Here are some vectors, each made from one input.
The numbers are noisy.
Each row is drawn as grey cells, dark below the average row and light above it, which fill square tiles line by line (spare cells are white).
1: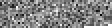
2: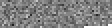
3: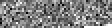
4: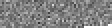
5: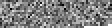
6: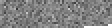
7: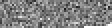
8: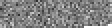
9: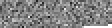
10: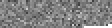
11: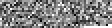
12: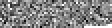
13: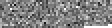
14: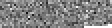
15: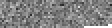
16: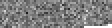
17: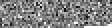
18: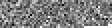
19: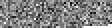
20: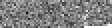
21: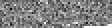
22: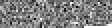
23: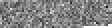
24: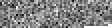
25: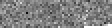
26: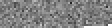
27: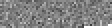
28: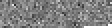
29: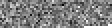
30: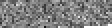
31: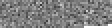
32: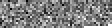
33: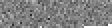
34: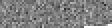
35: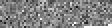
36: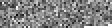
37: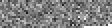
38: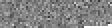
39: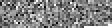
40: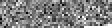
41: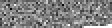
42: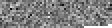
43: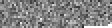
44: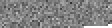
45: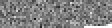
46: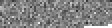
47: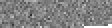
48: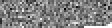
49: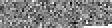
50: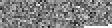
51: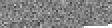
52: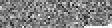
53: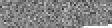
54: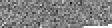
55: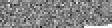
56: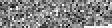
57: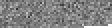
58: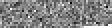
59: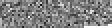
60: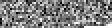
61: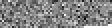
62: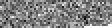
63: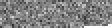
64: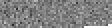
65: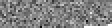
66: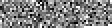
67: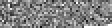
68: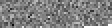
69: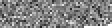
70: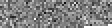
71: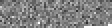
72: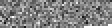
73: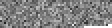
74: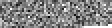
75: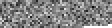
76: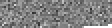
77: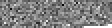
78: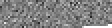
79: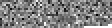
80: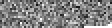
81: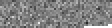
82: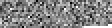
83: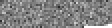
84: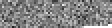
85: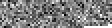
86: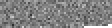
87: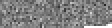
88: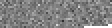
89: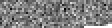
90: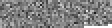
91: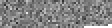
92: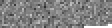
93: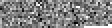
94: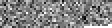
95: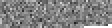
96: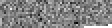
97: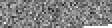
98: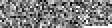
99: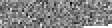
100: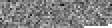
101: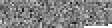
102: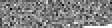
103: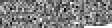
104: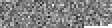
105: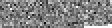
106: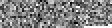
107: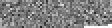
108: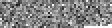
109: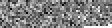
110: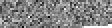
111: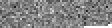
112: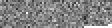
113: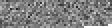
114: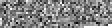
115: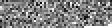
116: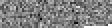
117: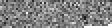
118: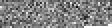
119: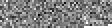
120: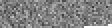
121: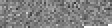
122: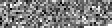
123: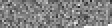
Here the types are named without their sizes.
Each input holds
either a point on a circle, or a fixed value.
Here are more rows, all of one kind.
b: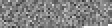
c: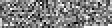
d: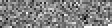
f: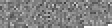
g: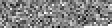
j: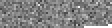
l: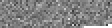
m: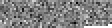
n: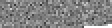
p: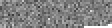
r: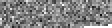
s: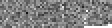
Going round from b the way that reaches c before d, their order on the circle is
b, f, p, s, n, c, l, j, d, r, m, g.
